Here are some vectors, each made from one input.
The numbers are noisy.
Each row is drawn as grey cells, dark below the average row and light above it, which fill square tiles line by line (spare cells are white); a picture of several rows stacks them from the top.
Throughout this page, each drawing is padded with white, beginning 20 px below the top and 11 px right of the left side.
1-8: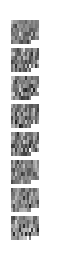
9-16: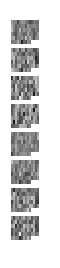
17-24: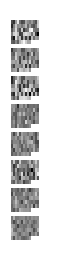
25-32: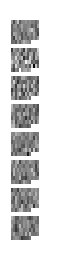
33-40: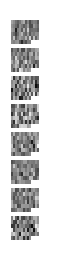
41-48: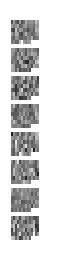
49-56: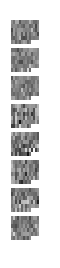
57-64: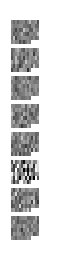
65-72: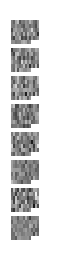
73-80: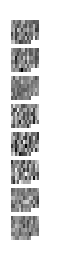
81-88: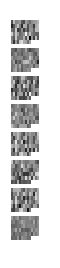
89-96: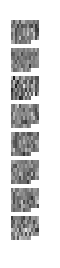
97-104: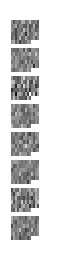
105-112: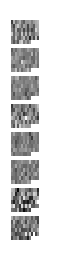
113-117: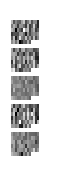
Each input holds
a point on a 15-point line and a node of a 10-node tree.
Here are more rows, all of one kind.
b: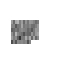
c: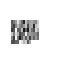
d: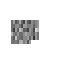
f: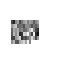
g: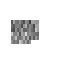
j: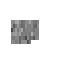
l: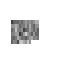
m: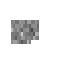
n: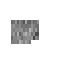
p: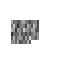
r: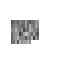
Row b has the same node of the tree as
c, f, g and j.
